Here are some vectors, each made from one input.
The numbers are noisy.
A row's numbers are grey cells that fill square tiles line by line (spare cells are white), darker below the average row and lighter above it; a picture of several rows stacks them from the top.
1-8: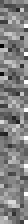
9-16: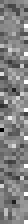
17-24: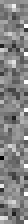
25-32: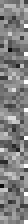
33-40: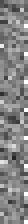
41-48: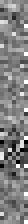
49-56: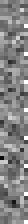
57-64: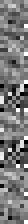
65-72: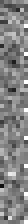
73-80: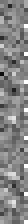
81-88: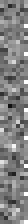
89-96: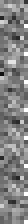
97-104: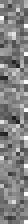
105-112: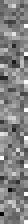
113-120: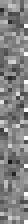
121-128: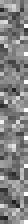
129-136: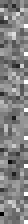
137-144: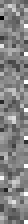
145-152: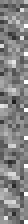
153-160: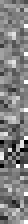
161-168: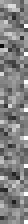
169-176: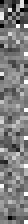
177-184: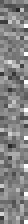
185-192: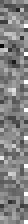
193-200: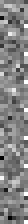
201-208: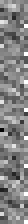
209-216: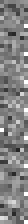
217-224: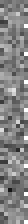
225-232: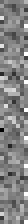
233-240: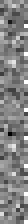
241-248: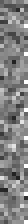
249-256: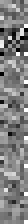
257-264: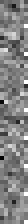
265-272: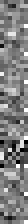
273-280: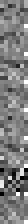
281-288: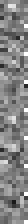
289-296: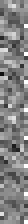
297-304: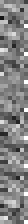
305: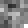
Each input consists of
either a fixed value, or a point on each of two 10-point lines and a true/false value.
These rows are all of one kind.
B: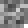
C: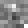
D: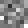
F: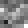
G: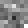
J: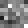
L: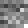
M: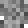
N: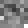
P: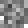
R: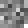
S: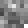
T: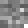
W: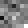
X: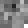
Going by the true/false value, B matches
F, J, W and X.
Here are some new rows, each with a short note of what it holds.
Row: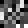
a fixed value
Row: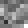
a point on each of two 10-point lines and a true/false value
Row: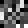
a fixed value
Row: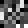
a fixed value
